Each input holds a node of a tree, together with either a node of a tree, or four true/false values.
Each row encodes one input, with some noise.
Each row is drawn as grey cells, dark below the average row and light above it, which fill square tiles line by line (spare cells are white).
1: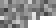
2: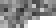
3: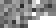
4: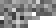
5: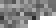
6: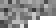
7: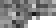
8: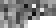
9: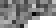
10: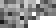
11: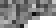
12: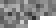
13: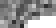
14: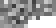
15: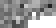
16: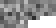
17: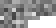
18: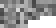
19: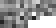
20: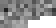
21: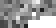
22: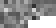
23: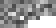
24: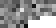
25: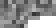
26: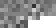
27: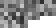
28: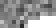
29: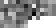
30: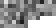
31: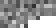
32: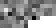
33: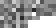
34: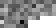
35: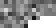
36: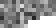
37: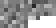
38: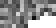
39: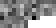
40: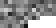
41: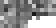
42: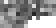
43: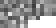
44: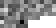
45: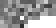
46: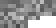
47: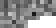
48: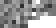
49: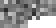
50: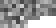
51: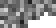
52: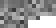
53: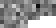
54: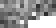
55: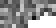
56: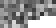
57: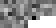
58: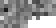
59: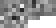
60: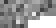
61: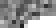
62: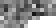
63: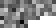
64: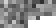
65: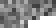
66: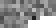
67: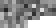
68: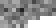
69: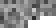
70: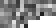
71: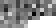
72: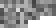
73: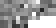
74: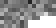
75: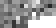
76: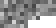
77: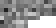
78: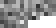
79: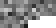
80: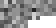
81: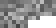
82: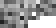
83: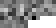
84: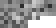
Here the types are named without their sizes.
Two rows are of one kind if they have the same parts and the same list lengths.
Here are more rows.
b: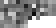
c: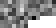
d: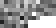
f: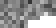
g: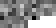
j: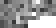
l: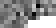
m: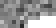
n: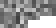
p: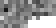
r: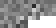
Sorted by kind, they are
b, f, j, m, p, r
c, d, g, l, n

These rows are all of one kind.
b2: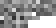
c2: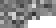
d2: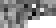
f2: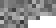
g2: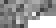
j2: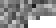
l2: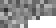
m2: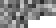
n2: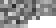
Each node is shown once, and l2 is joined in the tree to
c2, f2, g2 and n2.
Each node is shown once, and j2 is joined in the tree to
f2 and m2.
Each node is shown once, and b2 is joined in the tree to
g2.
